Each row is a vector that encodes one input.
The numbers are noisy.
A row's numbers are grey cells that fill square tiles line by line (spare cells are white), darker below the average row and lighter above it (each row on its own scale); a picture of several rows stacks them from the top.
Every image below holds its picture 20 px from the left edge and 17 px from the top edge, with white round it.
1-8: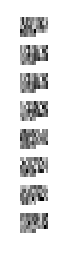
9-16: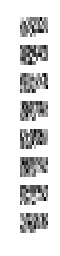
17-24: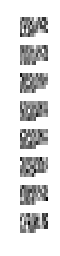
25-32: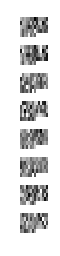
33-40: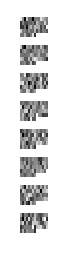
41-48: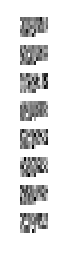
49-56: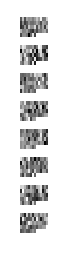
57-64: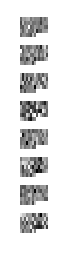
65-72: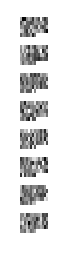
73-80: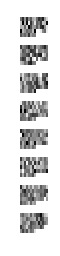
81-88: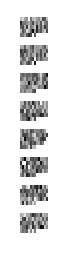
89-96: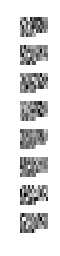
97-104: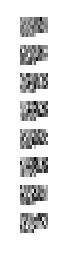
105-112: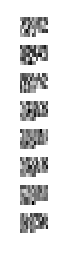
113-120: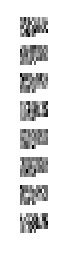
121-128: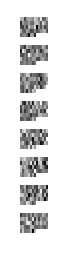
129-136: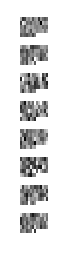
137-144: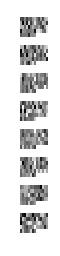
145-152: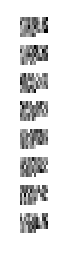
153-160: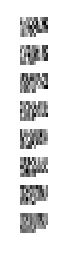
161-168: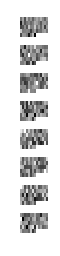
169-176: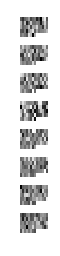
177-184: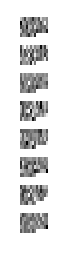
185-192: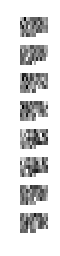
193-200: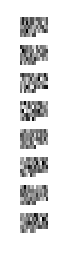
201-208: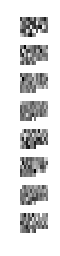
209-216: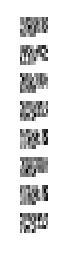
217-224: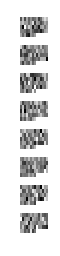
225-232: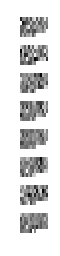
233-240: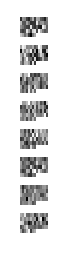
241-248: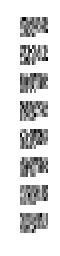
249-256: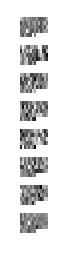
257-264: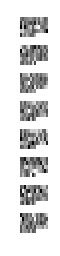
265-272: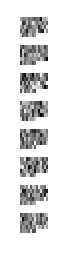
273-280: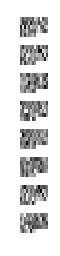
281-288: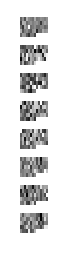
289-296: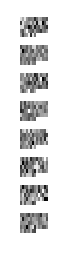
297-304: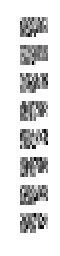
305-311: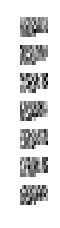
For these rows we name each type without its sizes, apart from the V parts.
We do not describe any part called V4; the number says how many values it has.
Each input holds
a list of items, each a point on a circle and a value of V4.
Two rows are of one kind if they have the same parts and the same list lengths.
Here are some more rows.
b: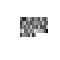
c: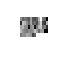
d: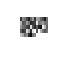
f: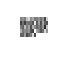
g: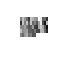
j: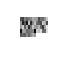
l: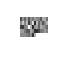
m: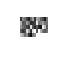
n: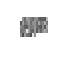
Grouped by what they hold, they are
b, f, j, n
c, g
d, m
l

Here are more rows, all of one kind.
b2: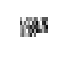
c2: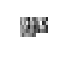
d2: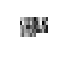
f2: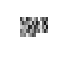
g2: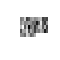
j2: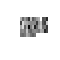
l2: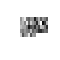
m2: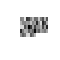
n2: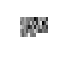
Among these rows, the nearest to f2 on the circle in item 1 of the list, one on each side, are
g2 and m2.
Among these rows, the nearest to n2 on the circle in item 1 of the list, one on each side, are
l2 and m2.
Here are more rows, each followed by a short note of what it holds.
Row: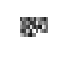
the empty list
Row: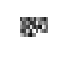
the empty list
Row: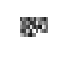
the empty list
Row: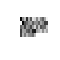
a list of three items
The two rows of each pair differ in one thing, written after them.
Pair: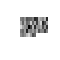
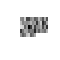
the value of V4 in item 1 of the list
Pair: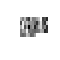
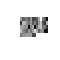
the value of V4 in item 1 of the list
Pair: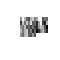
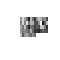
the value of V4 in item 1 of the list
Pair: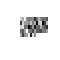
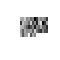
the value of V4 in item 1 of the list
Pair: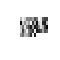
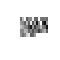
the place on the circle in item 1 of the list
